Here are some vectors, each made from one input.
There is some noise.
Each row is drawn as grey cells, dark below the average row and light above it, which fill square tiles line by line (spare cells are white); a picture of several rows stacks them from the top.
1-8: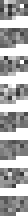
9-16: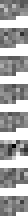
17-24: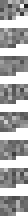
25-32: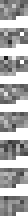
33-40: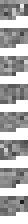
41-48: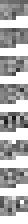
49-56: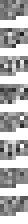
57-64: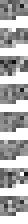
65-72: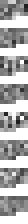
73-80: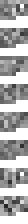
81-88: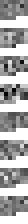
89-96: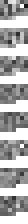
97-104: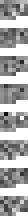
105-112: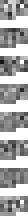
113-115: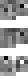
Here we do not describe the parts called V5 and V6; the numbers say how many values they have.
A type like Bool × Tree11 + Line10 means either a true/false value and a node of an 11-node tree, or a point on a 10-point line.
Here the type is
Line4 × (Line4 + V5) + V6.
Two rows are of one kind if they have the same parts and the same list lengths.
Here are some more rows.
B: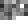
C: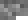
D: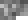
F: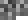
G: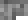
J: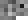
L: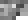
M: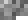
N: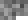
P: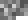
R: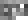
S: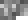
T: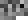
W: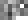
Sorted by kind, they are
B, R, W
C, D, G, L, N, P, S
F, J, M, T

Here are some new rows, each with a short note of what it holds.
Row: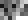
a value of V6
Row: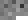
a point on a 4-point line and a value of V5
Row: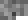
a point on each of two 4-point lines
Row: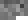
a point on each of two 4-point lines
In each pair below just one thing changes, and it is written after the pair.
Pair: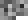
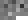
the place on the 4-point line
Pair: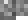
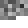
the value of V5
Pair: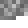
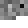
the value of V5
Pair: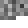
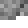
the place on the 4-point line
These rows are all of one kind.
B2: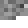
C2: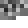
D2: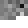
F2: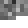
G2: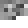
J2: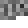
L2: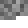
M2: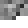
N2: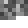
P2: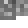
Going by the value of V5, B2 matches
C2, G2 and P2.
